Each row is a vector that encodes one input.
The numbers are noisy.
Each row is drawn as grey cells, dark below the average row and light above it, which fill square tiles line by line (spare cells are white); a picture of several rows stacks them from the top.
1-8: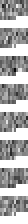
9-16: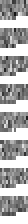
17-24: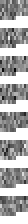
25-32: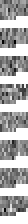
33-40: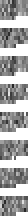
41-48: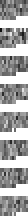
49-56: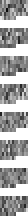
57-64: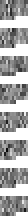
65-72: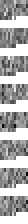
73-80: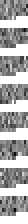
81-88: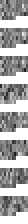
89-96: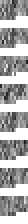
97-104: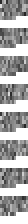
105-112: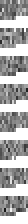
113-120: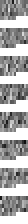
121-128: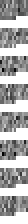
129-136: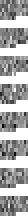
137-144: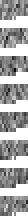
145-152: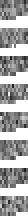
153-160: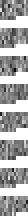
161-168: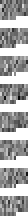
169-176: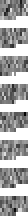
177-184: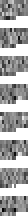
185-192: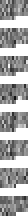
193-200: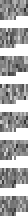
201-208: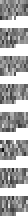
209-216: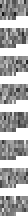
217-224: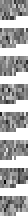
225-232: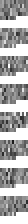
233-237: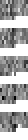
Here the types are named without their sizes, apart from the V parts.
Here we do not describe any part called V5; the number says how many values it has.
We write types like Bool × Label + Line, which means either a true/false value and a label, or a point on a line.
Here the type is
Bool × Label × Label + Line + V5.
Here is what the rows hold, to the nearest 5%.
About 50% of them hold two labels and a true/false value. About 30% of them hold a point on a line. The rest hold a value of V5.
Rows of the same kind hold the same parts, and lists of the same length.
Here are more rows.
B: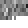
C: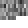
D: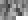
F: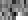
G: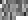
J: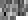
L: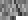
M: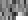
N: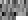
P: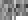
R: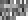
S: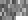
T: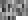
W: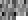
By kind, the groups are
B, P
C, D, G, J, L, R, T
F, M, N, S, W

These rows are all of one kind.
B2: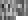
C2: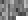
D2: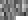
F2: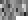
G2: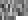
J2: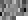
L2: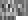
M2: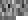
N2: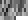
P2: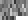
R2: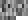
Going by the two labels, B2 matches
G2 and L2.
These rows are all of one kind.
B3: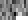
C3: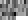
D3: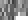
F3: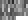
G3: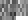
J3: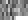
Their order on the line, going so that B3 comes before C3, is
B3, C3, G3, D3, J3, F3.
